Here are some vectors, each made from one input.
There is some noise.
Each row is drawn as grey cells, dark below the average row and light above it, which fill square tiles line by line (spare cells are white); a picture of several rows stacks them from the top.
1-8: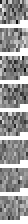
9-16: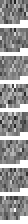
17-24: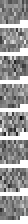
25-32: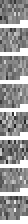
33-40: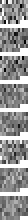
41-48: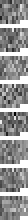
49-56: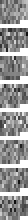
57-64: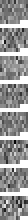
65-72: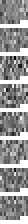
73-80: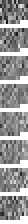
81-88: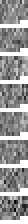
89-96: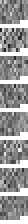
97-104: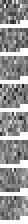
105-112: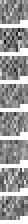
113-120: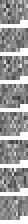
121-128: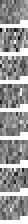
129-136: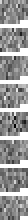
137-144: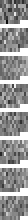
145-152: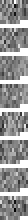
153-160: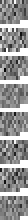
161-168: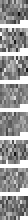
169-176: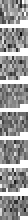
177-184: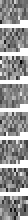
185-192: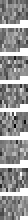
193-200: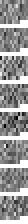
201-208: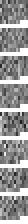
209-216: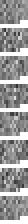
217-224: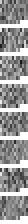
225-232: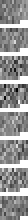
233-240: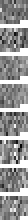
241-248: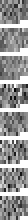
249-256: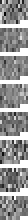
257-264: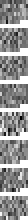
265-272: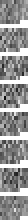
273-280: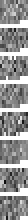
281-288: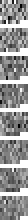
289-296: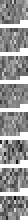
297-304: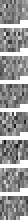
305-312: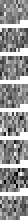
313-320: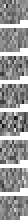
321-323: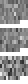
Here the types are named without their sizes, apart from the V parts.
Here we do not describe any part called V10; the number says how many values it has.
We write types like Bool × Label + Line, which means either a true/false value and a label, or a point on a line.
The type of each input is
(Bool × Bool × Bool + Unit) × V10 + Label × Line.
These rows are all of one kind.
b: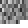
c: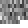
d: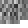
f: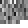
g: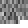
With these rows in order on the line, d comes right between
b and c.
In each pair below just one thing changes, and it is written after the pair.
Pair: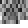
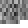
the label
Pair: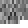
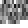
the label
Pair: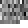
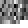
the label
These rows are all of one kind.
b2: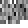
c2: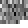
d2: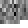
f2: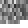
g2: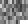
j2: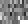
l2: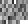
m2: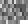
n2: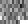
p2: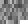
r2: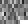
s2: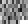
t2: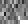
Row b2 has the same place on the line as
c2, d2 and g2.
